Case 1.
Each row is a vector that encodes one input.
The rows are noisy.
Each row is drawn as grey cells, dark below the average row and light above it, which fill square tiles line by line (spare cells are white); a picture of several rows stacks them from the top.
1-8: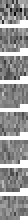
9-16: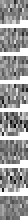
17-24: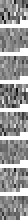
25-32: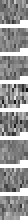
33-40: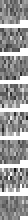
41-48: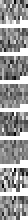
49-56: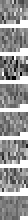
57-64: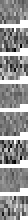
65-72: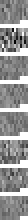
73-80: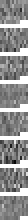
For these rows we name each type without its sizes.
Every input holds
a point on each of two lines.
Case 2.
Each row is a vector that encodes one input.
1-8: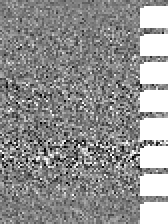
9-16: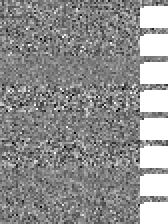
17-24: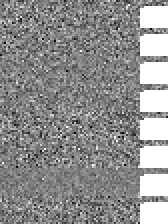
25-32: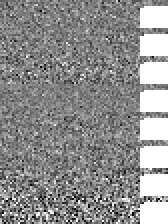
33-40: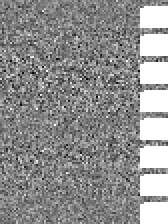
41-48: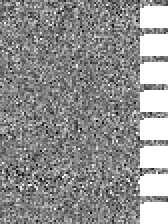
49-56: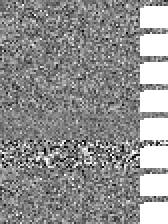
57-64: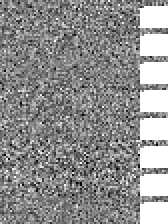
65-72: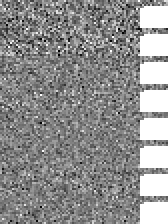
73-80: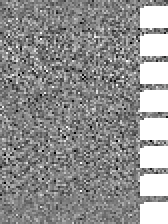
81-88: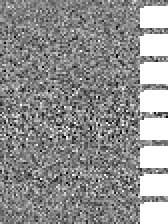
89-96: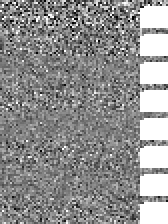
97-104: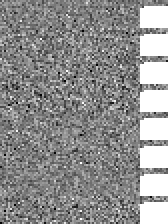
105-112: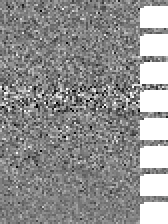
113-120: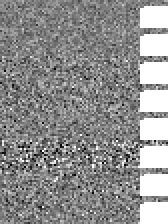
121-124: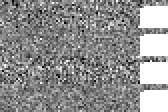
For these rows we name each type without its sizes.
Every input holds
either a fixed value, or a node of a tree.
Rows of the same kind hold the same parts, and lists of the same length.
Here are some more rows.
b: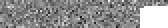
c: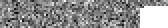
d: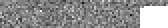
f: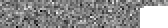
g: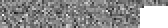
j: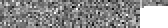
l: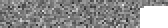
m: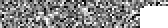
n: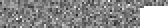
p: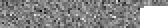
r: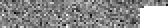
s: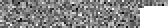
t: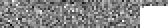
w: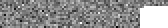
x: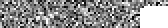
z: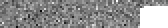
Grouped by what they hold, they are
b, c, d, f, g, j, l, n, p, r, s, t, w, z
m, x

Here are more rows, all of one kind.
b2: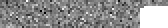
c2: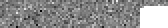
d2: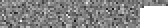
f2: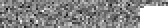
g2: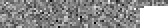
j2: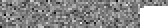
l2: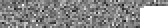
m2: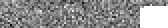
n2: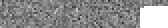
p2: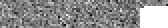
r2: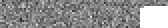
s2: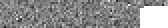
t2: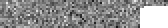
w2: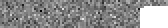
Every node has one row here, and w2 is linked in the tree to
b2 and n2.
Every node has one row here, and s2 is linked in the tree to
r2.
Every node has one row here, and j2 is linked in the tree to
l2.
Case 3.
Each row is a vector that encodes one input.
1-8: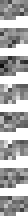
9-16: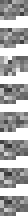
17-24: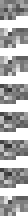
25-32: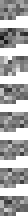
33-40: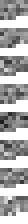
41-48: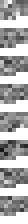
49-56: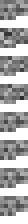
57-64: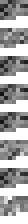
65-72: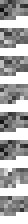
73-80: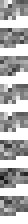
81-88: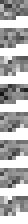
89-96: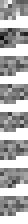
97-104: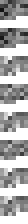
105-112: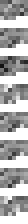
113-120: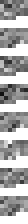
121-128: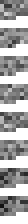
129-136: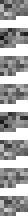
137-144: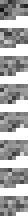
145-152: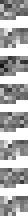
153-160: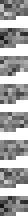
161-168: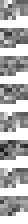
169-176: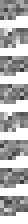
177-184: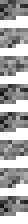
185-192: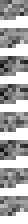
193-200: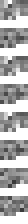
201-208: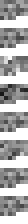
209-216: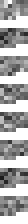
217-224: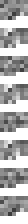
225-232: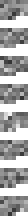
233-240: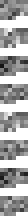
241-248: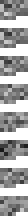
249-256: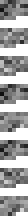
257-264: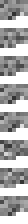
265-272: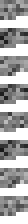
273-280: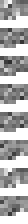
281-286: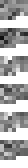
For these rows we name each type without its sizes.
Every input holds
a label.
